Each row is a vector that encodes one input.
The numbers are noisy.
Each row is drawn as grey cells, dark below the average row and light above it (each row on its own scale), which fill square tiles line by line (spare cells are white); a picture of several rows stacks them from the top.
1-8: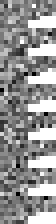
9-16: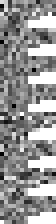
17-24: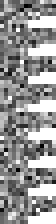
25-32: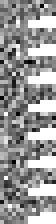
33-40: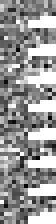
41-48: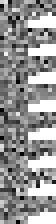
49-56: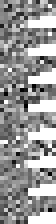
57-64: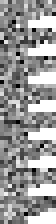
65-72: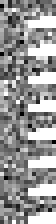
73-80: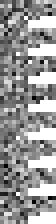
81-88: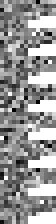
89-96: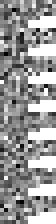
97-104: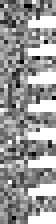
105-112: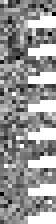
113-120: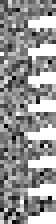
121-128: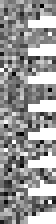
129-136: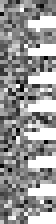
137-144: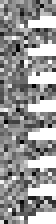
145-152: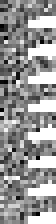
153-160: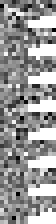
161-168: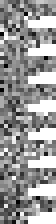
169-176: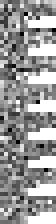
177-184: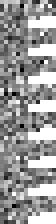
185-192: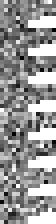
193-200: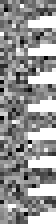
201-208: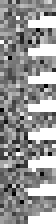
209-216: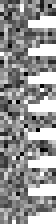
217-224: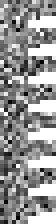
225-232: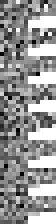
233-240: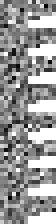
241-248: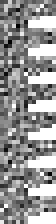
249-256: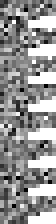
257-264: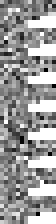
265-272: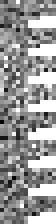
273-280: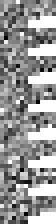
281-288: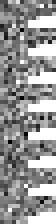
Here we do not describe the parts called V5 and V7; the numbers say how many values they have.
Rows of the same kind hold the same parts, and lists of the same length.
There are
2 kinds of row.
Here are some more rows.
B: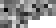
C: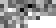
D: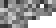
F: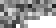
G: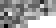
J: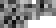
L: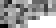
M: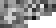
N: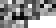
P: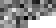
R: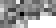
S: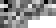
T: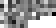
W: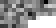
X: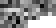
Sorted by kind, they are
B, N, P, R, S, W
C, D, F, G, J, L, M, T, X

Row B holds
a value of V5 and a value of V7.
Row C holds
a point on an 8-point line and three true/false values.
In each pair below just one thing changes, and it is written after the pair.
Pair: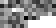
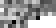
the place on the 8-point line
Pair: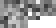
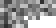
the place on the 8-point line
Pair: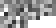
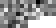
the place on the 8-point line
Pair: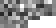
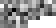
the place on the 8-point line
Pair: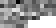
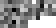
the place on the 8-point line
